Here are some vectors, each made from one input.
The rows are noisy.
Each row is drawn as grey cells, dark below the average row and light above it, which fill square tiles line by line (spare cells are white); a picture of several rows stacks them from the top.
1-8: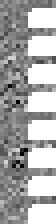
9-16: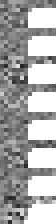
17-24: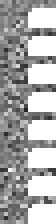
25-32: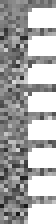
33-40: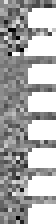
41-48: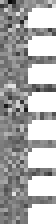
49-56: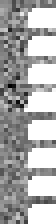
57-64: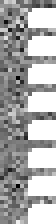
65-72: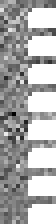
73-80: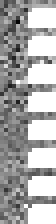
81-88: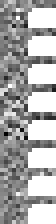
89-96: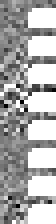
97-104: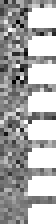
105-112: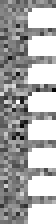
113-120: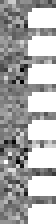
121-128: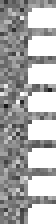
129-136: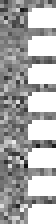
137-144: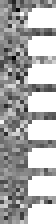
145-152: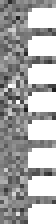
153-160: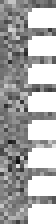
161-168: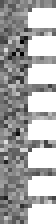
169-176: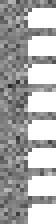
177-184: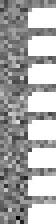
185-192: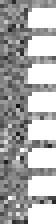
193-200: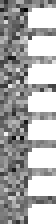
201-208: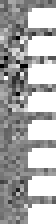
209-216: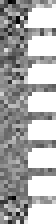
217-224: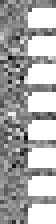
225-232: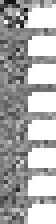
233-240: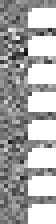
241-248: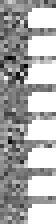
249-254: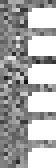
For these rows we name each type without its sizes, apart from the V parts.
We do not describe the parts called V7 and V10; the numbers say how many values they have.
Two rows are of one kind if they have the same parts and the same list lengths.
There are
3 kinds of row.
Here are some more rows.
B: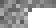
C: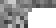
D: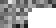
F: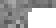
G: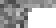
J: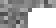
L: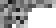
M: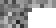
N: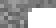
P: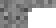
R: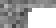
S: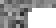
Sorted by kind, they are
B, D
C, F, L, N, P
G, J, M, R, S

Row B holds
a point on a line and a value of V7.
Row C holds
a point on a circle, a node of a tree and a true/false value.
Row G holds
a value of V10.
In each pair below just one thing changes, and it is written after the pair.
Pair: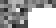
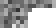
the node of the tree
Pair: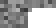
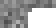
the place on the circle
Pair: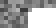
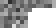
the node of the tree
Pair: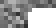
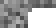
the place on the circle
